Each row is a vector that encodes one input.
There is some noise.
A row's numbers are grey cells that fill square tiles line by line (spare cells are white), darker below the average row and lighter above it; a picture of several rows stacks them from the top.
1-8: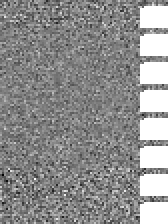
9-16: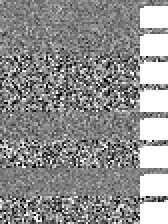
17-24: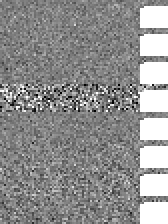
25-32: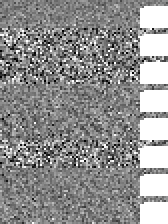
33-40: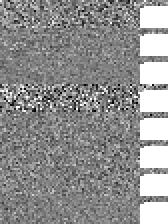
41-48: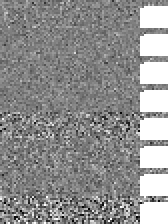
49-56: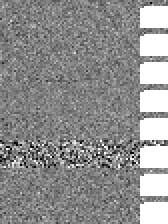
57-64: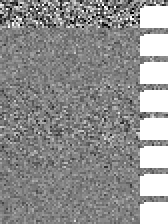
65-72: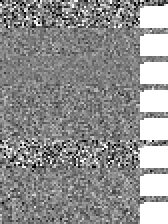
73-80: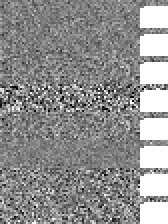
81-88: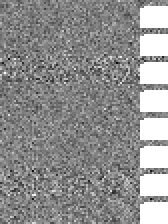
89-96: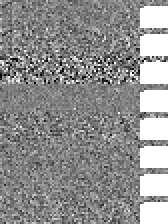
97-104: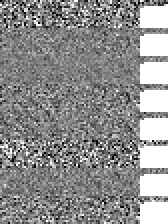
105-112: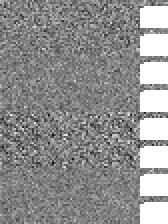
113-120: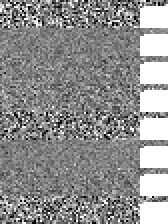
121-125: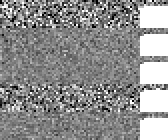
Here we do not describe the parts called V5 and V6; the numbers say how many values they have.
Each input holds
either one of 4 labels, or three true/false values, a value of V5 and a value of V6.
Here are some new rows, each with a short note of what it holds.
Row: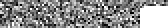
one of 4 labels
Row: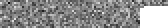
three true/false values, a value of V5 and a value of V6
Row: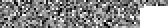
one of 4 labels
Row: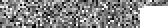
one of 4 labels
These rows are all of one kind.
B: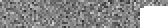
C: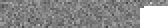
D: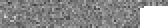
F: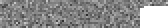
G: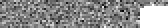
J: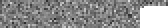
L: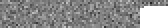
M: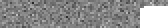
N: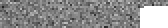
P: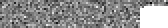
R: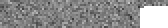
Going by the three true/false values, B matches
G and M.
